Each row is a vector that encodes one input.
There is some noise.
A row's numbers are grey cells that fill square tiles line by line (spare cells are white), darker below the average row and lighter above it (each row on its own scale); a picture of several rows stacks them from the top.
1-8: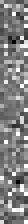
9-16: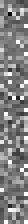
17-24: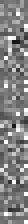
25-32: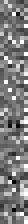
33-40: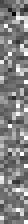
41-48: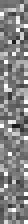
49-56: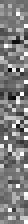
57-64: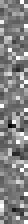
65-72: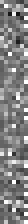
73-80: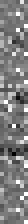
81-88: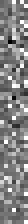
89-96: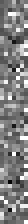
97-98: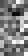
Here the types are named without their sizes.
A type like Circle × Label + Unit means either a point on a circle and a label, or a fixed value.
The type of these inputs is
Bool × Bool × Bool + Circle × Circle + Unit.
